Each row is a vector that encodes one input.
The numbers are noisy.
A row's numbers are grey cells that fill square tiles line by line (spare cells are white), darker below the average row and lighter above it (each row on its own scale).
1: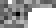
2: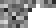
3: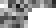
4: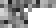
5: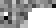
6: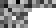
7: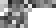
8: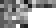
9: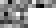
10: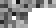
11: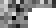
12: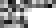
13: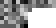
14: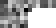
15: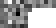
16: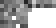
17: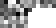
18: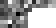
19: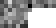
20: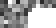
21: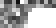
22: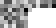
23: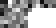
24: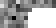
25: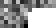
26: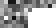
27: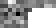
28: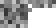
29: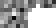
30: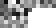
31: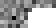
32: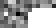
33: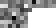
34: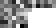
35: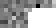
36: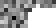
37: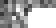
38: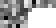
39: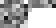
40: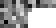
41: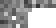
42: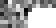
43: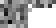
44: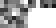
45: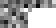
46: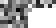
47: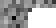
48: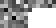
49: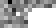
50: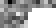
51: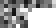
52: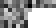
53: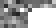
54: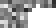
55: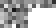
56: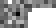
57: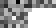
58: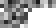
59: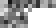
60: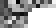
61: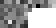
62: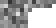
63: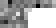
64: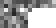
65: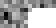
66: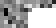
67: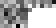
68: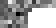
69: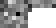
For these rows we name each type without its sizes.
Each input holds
a label, together with either a fixed value, or three true/false values.
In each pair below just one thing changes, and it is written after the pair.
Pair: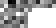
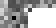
the label
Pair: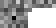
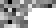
the label
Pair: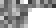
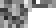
the label
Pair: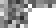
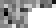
the label
